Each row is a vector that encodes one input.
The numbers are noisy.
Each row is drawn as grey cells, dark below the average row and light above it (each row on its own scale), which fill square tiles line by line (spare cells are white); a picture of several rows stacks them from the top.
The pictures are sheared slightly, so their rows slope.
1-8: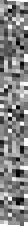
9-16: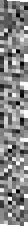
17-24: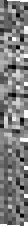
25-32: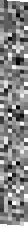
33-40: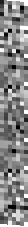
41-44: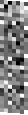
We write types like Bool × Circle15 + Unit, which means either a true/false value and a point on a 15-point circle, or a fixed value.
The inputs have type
Label5.
